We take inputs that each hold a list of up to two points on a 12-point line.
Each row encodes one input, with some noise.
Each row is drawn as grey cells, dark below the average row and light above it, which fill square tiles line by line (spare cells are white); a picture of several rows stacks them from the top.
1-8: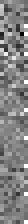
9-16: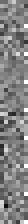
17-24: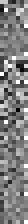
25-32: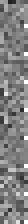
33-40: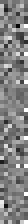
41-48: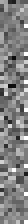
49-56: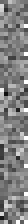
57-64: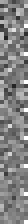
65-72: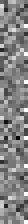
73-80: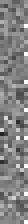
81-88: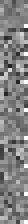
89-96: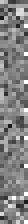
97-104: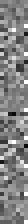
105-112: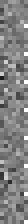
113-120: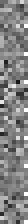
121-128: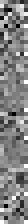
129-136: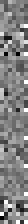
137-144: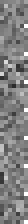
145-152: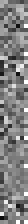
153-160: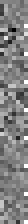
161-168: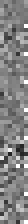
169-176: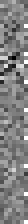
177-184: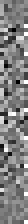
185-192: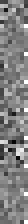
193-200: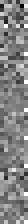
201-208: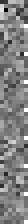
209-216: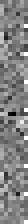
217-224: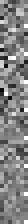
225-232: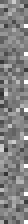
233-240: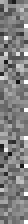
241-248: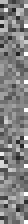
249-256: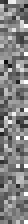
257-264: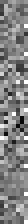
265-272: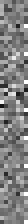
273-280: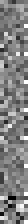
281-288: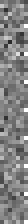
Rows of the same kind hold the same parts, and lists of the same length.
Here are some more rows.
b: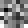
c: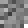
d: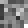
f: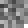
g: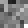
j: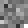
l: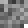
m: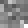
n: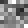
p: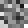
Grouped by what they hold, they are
b, p
c, f, j, m, n
d, g, l

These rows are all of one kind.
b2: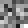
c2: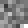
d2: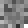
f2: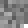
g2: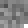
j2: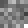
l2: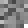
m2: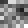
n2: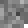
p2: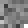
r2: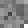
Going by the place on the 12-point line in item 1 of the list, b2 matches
c2, f2, g2 and m2.
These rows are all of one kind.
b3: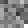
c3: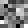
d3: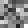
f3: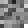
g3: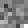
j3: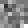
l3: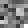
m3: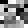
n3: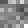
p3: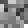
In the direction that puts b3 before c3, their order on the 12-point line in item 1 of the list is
m3, b3, f3, p3, d3, c3, n3, l3, g3, j3.
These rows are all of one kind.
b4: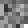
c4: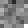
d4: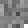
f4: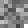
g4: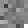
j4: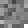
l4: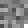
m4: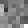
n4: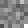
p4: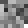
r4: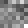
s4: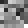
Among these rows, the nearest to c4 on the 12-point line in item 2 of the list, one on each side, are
d4 and f4.
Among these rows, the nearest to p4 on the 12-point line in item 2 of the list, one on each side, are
g4 and r4.
